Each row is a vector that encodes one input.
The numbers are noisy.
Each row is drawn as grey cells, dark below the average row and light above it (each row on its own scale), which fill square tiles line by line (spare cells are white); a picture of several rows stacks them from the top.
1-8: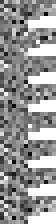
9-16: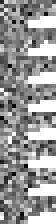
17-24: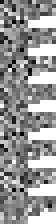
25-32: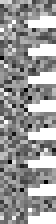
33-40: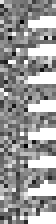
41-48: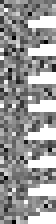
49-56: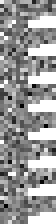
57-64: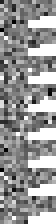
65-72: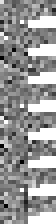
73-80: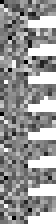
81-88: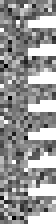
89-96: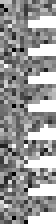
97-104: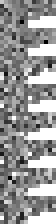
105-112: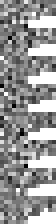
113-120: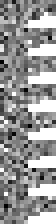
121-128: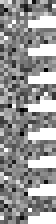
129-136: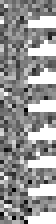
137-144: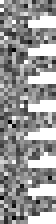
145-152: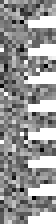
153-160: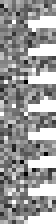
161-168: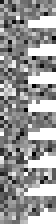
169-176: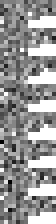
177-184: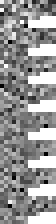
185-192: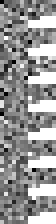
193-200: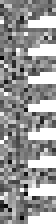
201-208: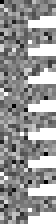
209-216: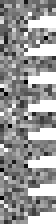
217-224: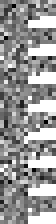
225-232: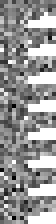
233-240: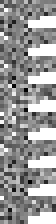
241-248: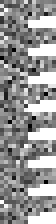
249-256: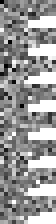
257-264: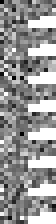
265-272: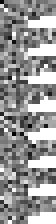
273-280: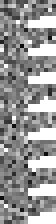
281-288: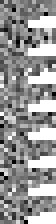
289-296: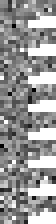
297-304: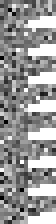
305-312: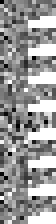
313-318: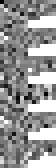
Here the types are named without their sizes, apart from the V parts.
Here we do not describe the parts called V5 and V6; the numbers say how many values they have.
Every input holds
either a value of V5 and a value of V6, or a list of points on a line.
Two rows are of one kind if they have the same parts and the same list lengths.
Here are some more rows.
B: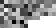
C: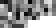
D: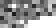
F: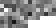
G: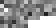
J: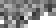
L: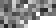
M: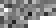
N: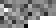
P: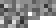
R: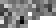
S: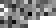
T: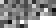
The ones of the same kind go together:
B, F, G, M, N, S
C
D, L
J, P, R, T

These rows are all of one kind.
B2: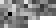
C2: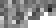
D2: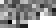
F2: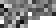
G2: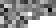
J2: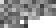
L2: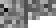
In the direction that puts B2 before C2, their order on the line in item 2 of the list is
B2, F2, G2, J2, L2, C2, D2.
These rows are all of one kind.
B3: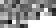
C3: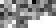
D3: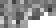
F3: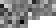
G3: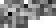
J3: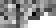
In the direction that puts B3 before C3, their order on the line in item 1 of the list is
B3, G3, C3, F3, D3, J3.
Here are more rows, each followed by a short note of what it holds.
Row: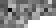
a value of V5 and a value of V6
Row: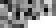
the empty list
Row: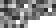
a value of V5 and a value of V6
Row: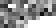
a value of V5 and a value of V6
